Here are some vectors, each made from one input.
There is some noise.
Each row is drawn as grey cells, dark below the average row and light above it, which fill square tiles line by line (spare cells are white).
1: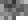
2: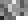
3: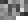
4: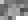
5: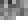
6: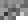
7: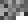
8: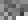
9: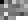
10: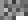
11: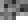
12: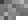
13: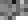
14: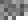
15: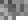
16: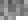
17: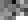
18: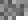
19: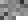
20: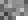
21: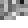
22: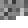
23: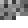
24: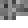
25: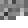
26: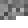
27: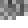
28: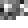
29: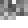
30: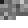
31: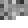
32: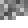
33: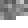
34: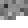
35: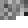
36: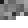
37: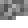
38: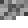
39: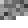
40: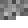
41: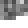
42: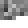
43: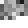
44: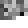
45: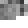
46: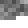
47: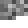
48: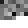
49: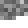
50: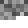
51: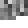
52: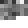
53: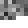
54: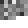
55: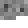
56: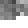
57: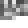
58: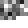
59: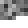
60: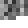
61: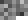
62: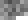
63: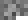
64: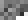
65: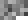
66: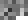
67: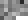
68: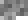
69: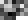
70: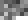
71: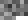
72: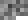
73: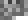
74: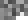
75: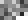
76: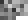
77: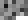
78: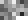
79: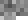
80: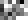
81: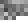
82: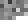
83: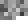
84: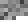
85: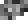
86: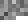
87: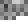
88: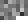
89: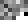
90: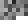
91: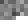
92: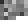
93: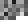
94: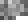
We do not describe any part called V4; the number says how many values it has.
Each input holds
a list of up to two items, each a true/false value and a value of V4.
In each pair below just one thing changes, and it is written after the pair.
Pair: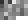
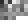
the value of V4 in item 2 of the list
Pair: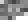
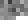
the value of V4 in item 2 of the list
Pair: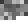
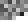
the value of V4 in item 1 of the list
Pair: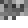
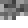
the true/false value in item 1 of the list
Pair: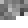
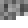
the value of V4 in item 2 of the list
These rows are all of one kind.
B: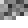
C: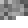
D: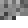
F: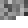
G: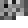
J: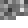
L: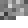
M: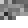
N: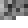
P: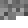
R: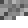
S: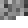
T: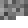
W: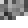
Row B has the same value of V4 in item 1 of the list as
D, G and N.
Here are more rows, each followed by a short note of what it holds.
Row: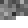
a list of two items
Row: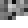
a list of two items
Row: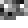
the empty list
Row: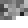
a list of two items
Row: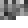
a list of one item
